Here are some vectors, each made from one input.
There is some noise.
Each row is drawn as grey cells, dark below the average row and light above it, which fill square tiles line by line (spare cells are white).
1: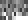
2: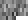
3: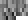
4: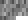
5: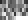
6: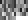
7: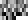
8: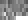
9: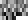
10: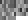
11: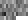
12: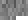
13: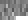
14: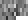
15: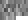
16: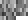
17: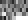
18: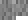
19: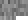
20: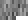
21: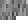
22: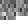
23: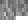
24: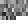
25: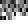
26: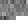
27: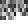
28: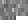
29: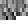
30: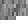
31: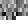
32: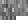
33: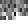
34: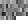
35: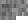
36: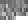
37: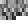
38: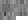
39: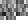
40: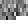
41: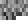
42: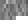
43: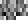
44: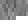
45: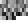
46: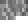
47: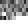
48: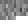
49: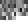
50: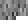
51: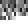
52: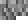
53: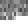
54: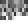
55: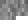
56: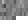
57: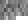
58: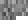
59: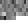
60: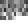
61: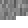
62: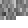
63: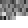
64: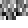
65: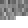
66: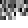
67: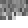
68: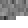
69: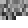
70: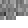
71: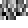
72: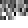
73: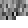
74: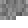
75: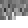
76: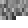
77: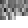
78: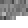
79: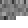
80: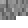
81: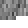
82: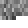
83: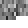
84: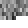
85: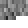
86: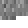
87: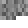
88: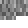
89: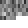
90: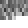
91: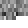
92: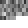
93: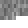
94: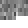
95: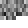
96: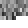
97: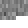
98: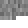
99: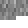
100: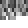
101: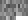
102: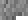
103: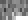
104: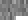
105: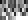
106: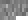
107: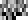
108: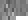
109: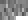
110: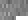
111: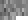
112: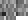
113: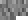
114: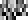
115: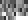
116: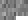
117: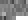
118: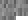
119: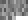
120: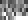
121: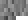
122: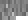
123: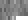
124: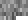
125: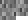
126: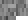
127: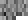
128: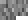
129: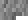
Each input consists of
a point on an 8-point line, together with a list of up to two points on a 6-point circle.
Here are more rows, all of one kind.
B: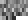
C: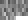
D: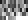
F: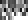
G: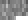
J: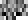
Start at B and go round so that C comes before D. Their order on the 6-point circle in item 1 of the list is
B, C, J, F, D, G.
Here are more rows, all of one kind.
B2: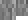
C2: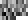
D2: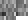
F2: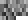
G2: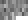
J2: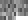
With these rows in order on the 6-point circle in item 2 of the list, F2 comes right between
G2 and J2.
